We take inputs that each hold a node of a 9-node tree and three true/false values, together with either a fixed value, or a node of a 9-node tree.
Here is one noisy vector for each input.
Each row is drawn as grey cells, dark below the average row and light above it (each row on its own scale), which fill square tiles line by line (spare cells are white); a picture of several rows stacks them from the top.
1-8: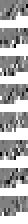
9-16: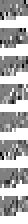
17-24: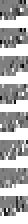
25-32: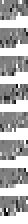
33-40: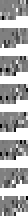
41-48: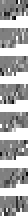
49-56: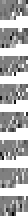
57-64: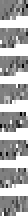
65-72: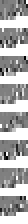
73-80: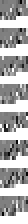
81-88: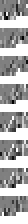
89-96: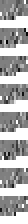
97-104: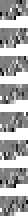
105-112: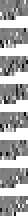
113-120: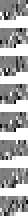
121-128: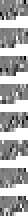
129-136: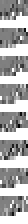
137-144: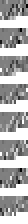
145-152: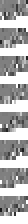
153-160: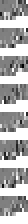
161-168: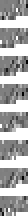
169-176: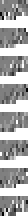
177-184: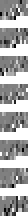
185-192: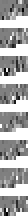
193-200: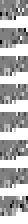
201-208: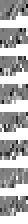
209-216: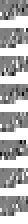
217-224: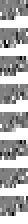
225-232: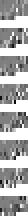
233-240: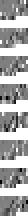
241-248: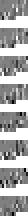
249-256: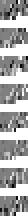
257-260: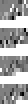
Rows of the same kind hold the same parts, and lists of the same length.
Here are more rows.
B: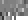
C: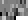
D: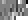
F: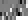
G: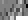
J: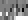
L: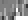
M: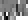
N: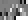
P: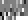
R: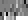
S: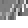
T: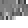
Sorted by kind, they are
B, C, D, G, N, P, R
F, J, L, M, S, T

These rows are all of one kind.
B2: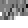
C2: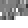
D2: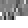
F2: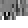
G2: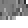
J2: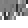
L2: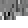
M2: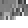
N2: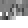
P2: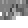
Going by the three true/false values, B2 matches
N2 and P2.
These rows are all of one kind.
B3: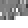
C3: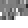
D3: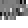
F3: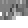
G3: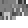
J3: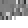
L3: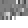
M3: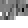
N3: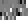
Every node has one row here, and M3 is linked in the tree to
G3 and N3.
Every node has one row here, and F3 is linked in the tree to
L3.
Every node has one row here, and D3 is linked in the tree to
B3, C3 and N3.
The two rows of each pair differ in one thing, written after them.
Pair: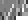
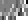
one of the three true/false values
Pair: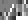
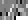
one of the three true/false values
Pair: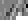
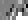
the node of one of the two trees
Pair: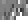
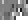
the node of one of the two trees
